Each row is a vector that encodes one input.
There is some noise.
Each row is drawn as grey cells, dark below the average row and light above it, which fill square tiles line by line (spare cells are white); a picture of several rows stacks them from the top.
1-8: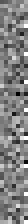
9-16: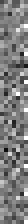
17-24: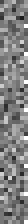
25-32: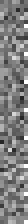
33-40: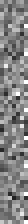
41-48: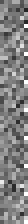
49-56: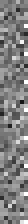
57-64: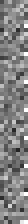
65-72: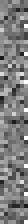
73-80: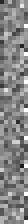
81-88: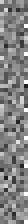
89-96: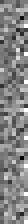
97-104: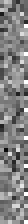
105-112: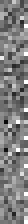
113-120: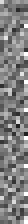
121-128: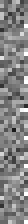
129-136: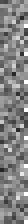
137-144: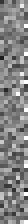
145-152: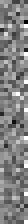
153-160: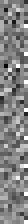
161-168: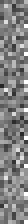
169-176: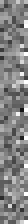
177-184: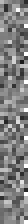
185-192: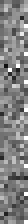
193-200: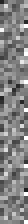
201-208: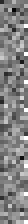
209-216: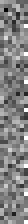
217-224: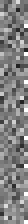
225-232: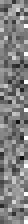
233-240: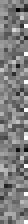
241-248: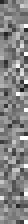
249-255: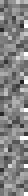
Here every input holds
a point on a 5-point line and three true/false values, together with either a point on a 9-point circle, or a point on a 7-point line.
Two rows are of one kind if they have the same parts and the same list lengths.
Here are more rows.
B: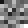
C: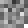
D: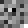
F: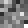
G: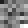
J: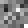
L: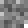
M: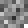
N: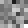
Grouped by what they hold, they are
B, C, D, F, G, J, N
L, M

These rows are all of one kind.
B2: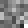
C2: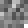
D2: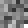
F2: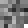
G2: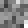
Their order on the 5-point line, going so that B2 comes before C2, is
B2, G2, C2, D2, F2.
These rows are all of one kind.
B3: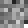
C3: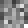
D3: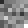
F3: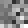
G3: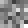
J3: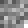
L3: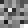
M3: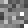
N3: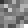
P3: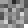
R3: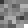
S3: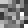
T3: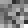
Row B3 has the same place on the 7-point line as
M3 and P3.
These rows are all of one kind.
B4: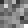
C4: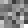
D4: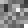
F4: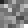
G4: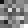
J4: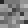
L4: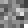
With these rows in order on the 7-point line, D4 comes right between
C4 and L4.
